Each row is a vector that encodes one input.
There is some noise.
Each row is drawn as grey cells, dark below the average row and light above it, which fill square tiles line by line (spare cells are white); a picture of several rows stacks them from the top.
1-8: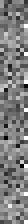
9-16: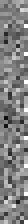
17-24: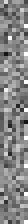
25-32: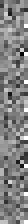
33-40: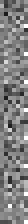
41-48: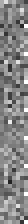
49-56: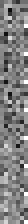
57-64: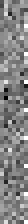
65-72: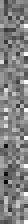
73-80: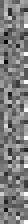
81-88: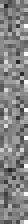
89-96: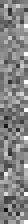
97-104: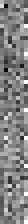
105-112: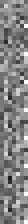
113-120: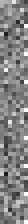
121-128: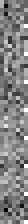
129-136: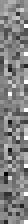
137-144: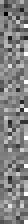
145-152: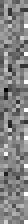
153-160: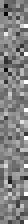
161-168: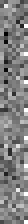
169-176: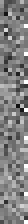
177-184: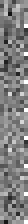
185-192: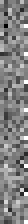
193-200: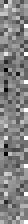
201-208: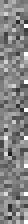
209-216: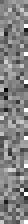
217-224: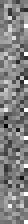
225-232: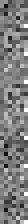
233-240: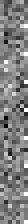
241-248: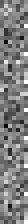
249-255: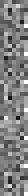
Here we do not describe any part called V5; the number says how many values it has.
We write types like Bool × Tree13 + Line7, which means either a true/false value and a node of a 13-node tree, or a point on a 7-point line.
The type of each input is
Bool × Bool × Bool × Bool × Line11 × V5 + Circle6.
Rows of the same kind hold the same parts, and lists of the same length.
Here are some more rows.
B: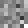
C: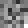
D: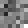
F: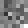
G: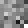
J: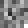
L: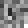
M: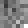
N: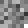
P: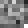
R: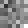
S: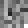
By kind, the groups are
B, D, F, G, M, N, P, R
C, J, L, S

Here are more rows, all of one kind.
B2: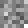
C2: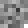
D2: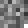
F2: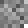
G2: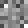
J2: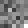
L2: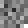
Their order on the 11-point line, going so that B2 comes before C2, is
G2, B2, F2, C2, D2, J2, L2.
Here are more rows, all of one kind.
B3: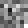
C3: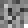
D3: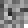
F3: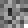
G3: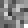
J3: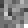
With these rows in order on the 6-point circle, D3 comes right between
C3 and J3.
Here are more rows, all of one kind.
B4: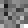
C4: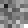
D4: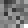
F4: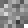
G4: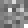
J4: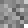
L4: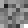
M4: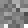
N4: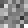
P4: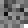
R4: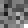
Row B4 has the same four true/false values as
L4, M4 and N4.
